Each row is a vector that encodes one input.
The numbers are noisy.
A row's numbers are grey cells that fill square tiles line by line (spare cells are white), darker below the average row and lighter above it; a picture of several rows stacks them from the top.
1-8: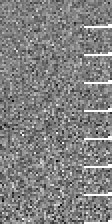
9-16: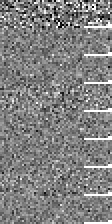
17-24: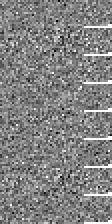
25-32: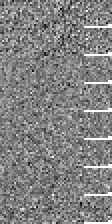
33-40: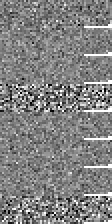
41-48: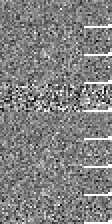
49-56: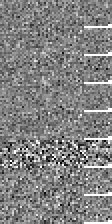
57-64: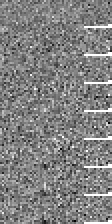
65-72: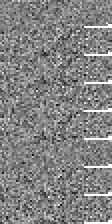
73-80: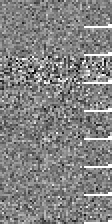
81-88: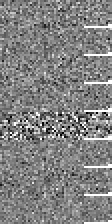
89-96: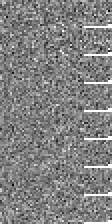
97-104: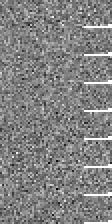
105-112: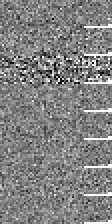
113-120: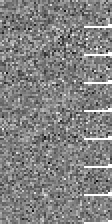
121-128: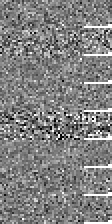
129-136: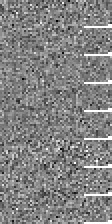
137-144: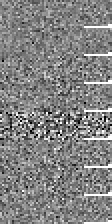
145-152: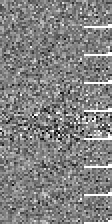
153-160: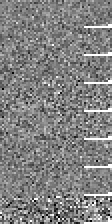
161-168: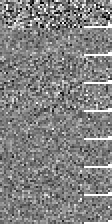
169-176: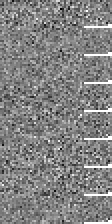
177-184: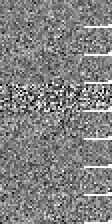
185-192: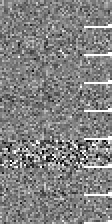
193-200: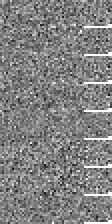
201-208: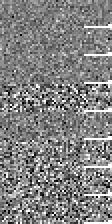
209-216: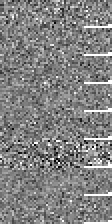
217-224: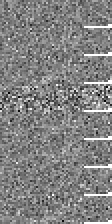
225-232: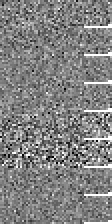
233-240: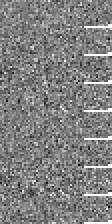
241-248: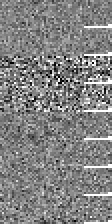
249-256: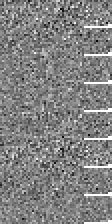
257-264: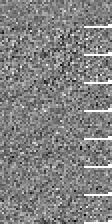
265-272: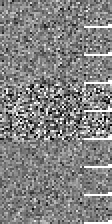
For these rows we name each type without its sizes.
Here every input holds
either a node of a tree, or a list of points on a line.
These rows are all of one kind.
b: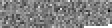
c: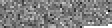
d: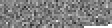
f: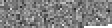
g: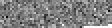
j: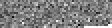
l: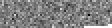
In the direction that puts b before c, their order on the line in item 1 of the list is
j, d, l, b, f, c, g.
